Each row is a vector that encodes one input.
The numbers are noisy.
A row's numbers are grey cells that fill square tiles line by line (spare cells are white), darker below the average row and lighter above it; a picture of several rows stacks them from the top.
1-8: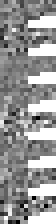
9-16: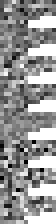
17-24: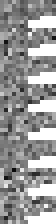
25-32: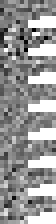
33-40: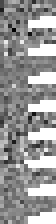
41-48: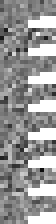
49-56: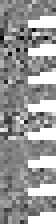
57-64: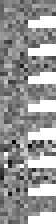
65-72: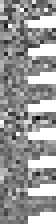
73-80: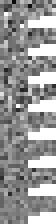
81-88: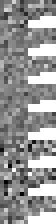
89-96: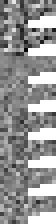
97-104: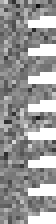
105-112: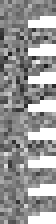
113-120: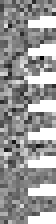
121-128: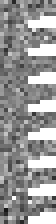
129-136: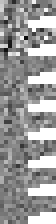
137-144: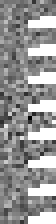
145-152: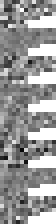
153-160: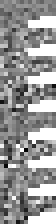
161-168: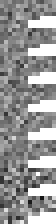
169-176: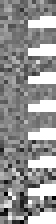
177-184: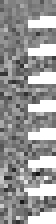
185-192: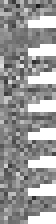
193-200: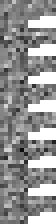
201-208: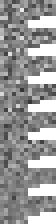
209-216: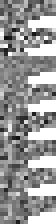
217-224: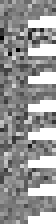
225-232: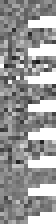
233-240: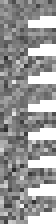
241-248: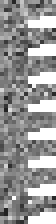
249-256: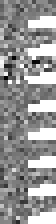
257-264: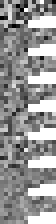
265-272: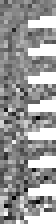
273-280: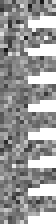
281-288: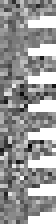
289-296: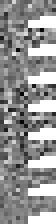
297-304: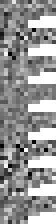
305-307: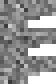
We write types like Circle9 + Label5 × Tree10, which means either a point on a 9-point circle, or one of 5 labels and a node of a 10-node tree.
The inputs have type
Line5 + Line10.
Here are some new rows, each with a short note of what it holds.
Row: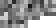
a point on a 5-point line
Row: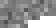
a point on a 10-point line
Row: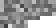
a point on a 5-point line
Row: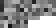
a point on a 10-point line
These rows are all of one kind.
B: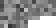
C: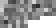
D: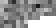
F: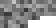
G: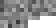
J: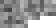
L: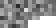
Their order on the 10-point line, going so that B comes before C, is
J, G, L, B, F, D, C.
